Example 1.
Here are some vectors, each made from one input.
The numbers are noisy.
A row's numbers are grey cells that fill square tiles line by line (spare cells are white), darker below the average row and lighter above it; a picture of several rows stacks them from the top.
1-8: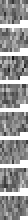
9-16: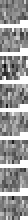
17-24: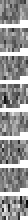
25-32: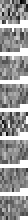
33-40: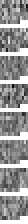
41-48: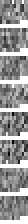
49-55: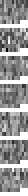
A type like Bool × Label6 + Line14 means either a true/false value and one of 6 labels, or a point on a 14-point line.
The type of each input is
Line10.
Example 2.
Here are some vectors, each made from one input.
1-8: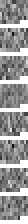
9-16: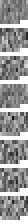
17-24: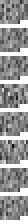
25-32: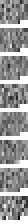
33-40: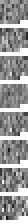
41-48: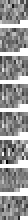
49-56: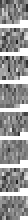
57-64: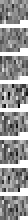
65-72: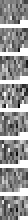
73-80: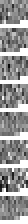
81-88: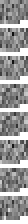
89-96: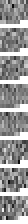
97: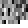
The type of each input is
Tree9.
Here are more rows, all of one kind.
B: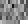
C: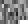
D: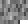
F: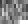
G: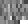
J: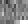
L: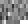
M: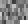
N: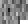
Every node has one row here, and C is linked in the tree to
M.
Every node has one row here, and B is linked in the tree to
L.
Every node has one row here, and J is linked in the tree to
F and N.
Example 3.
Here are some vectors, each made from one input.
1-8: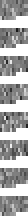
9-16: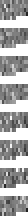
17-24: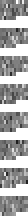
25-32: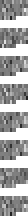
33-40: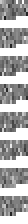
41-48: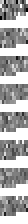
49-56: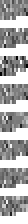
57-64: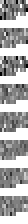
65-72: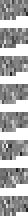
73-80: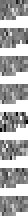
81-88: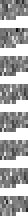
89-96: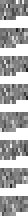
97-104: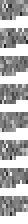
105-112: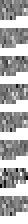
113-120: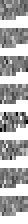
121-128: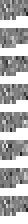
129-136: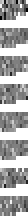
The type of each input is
Bool × Bool × Bool × Bool + Unit.
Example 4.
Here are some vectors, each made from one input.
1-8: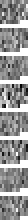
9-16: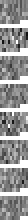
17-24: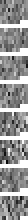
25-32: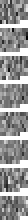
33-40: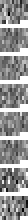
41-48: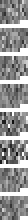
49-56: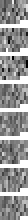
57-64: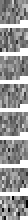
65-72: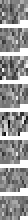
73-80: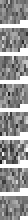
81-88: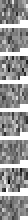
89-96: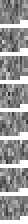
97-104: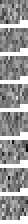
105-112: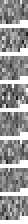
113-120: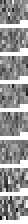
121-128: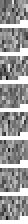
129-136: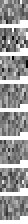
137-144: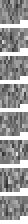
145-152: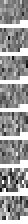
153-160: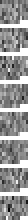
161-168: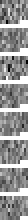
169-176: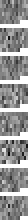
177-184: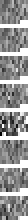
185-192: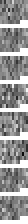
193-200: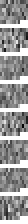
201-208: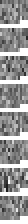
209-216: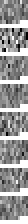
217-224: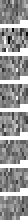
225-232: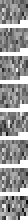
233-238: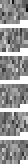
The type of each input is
Line11.
